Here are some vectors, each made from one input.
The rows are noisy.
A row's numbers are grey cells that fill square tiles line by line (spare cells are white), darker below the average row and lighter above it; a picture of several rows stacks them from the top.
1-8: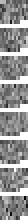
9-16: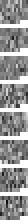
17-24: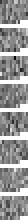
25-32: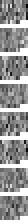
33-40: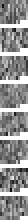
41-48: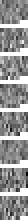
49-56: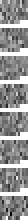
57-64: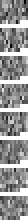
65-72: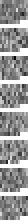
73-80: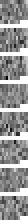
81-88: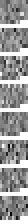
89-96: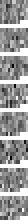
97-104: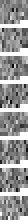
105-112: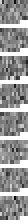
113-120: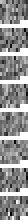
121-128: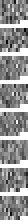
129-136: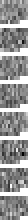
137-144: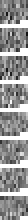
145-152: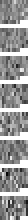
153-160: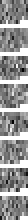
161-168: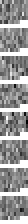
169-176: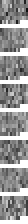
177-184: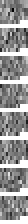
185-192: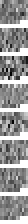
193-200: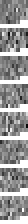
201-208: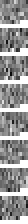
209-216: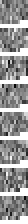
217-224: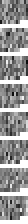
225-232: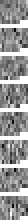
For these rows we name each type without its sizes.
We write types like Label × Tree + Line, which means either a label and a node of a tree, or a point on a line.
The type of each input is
Bool × Label + List(Line).
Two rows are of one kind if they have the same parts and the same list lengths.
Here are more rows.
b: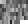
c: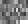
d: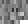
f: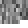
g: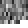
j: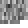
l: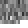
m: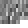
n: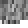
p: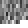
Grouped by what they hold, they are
b
c, d, m
f, n
g, p
j, l

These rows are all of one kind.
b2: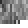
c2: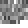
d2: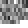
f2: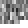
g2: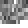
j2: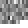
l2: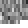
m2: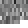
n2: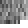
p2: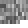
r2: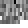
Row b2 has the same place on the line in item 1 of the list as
c2, g2 and n2.
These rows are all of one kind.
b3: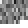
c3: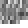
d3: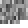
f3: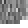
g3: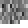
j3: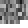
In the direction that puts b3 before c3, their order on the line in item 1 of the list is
b3, d3, c3, f3, j3, g3.
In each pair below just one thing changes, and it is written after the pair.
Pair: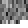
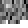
the label
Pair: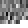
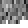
the true/false value
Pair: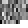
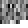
the true/false value
